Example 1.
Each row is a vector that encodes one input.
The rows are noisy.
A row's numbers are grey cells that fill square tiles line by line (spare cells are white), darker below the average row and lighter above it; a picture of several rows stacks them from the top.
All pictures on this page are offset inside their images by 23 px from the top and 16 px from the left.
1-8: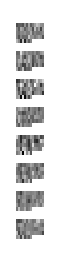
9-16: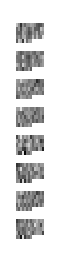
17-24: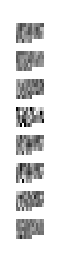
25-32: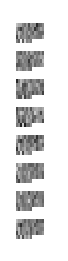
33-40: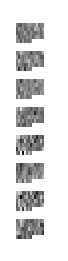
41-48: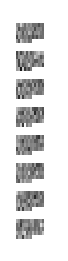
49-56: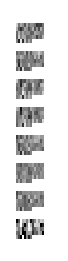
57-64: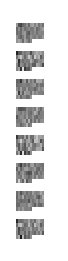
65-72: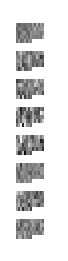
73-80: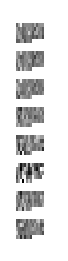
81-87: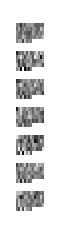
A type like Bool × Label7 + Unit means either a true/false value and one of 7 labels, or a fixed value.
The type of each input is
Bool × (Tree10 + Unit).
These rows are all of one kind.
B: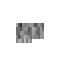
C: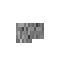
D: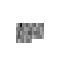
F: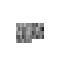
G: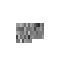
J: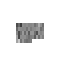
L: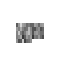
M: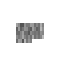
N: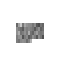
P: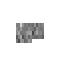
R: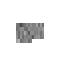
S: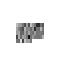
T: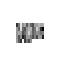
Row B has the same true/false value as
D, J, M and R.
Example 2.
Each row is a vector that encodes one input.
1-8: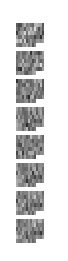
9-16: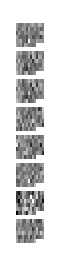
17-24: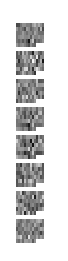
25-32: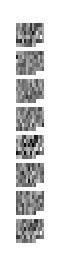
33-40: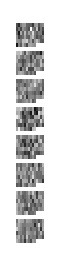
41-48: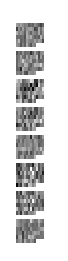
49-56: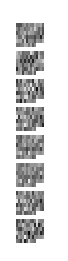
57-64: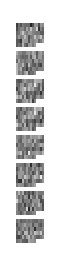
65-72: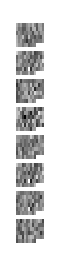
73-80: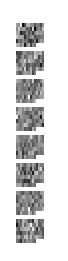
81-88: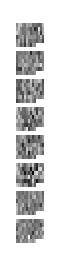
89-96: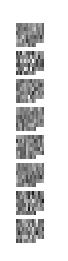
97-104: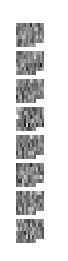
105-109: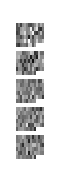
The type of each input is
Bool × Bool × Bool + Tree10 + Unit.
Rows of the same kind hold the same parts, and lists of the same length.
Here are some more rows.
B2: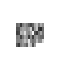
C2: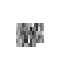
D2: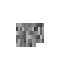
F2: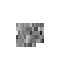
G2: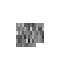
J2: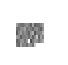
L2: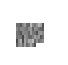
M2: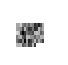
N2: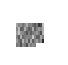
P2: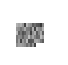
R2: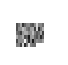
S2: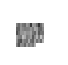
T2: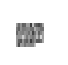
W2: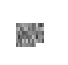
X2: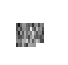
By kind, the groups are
B2, C2, J2, L2, S2, T2
D2, F2, G2, M2, N2, P2, W2, X2
R2

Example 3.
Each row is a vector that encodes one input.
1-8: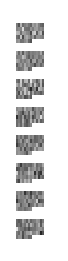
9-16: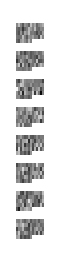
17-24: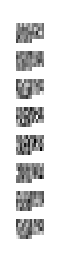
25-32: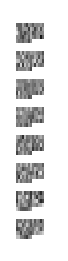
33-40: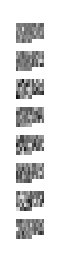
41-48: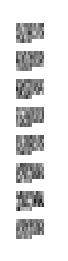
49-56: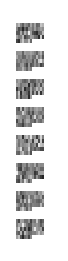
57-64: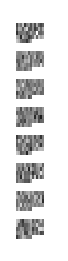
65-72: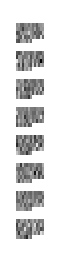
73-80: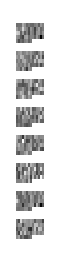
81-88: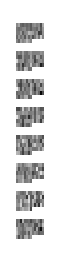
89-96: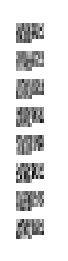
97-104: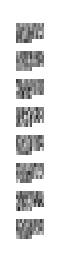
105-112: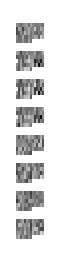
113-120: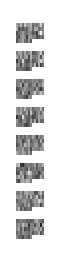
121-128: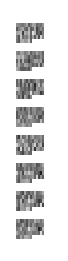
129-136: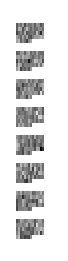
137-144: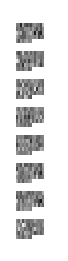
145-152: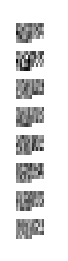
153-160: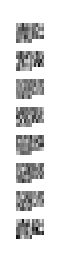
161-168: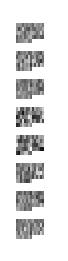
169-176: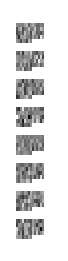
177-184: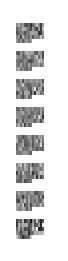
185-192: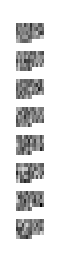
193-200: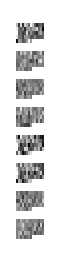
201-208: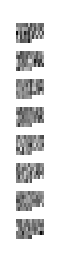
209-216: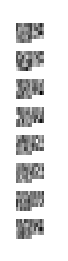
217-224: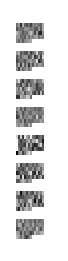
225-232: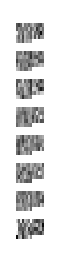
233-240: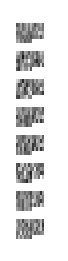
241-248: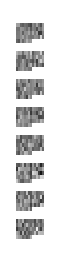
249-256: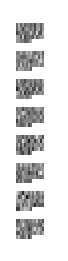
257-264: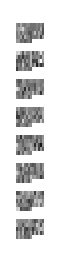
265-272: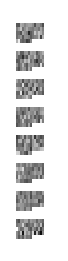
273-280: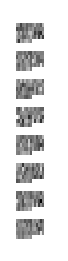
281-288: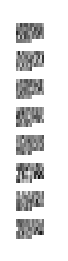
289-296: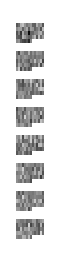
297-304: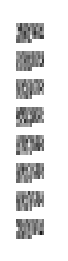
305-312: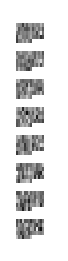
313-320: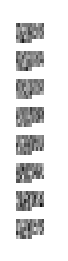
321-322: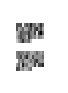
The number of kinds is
3.
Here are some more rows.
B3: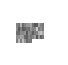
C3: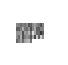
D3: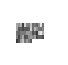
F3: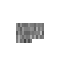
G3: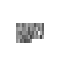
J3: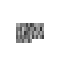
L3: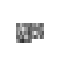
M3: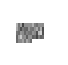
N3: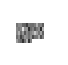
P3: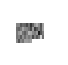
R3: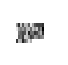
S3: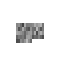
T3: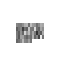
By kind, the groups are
B3, D3, F3, G3, J3, L3, M3, N3, S3
C3, P3, T3
R3

